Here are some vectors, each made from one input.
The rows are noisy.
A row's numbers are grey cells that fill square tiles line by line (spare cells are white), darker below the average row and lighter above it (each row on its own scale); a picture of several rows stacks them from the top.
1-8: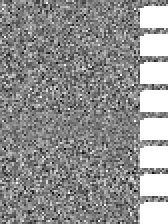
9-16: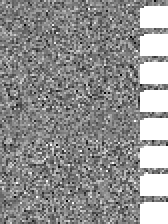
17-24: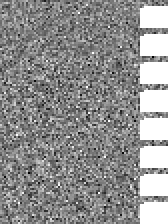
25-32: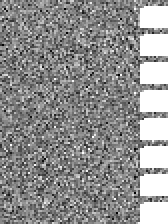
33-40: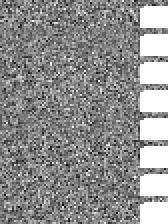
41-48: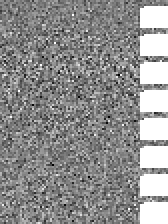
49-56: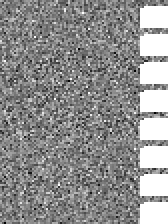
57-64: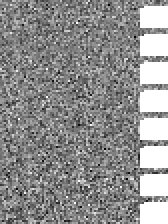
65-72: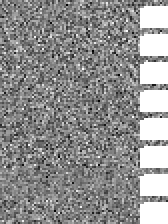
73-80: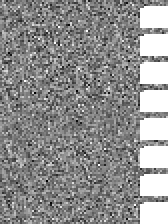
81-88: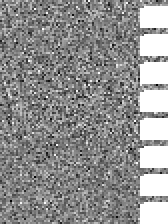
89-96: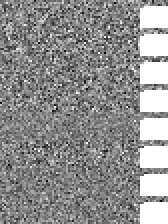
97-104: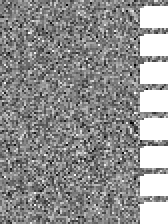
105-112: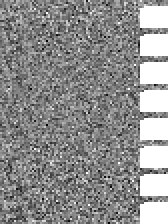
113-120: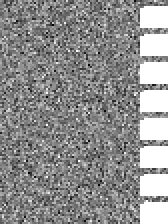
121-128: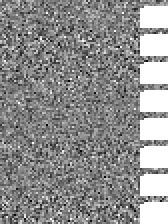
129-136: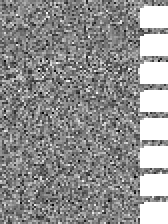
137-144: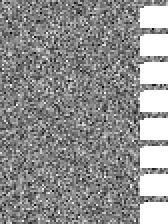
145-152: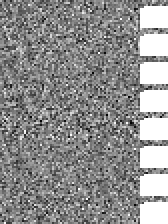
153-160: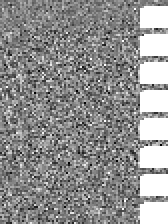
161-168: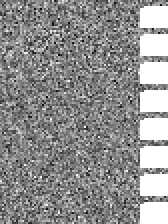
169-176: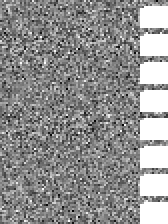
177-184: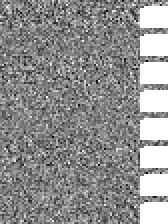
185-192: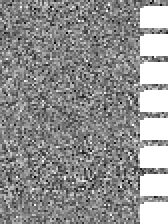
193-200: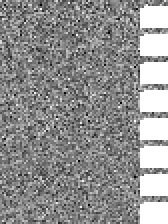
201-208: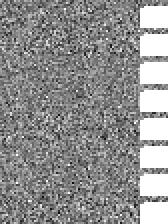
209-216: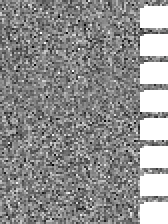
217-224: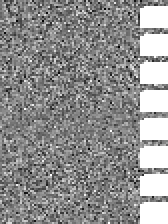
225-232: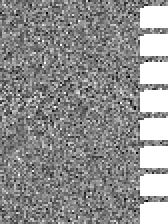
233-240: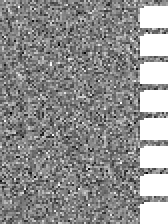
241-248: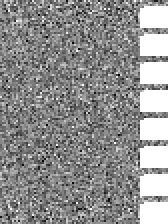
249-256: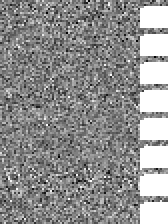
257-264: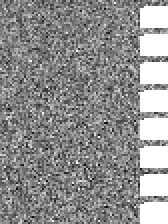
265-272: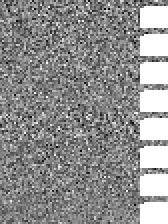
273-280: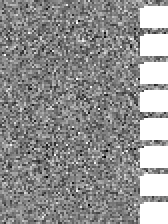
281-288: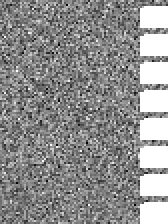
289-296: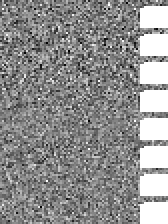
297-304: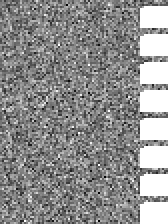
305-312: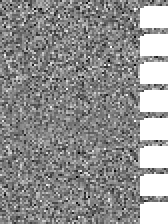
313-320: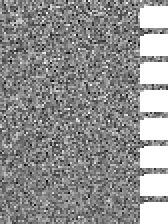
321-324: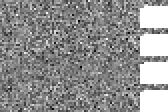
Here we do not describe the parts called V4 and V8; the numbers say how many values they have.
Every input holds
either two labels (each one of 5) and a value of V4, or a true/false value and a value of V8.
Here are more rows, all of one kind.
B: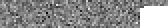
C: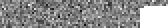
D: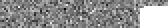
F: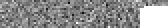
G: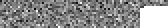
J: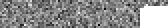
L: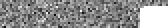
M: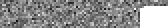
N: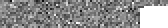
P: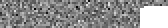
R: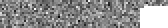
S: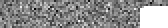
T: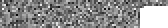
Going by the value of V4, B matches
F, J, N and P.
